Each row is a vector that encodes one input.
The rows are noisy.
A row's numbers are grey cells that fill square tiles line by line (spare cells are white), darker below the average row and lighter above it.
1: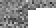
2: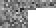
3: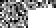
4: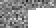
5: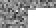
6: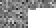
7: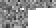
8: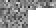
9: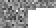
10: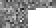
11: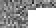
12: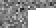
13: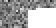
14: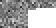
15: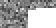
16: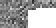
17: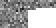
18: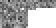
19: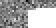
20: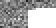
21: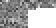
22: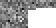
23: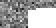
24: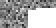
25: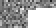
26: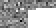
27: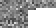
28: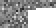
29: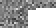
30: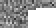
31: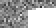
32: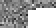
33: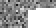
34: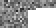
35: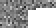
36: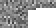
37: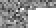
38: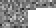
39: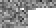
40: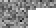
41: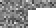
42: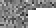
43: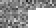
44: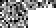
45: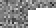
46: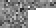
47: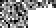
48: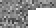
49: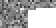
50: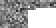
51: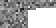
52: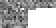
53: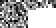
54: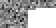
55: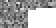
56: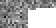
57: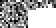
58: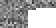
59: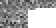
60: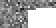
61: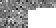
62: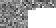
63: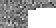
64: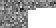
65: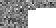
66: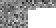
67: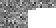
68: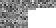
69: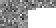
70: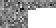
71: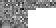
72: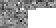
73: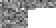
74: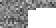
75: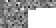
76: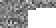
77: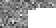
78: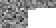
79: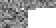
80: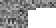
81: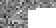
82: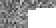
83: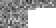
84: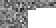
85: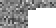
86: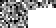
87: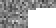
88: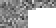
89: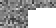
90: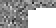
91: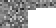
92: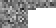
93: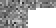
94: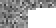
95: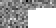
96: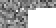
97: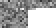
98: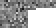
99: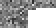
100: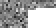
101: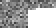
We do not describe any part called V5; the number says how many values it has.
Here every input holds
a list of up to two items, each a true/false value and a value of V5.
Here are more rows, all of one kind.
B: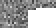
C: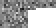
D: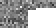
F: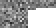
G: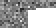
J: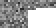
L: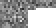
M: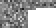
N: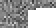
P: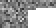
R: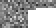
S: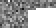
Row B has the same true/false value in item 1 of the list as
D and N.
